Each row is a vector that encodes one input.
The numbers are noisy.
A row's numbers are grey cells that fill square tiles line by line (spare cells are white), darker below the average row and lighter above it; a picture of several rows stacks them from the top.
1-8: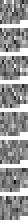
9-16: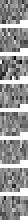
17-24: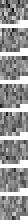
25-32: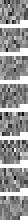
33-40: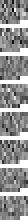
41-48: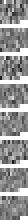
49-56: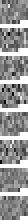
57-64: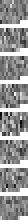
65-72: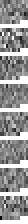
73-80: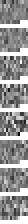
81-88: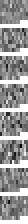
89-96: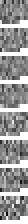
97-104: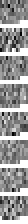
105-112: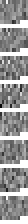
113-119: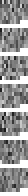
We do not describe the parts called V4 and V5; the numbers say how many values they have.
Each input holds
a point on each of two 6-point circles and a value of V5, together with either a point on a 6-point circle, or a value of V4.
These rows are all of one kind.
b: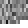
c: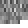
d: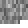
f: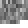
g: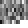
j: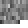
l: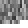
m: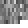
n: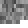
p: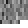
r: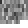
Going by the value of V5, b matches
c, d, m and r.
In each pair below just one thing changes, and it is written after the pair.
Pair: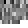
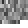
the value of V5
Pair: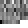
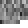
the place on one of the two 6-point circles
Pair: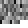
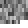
the value of V4
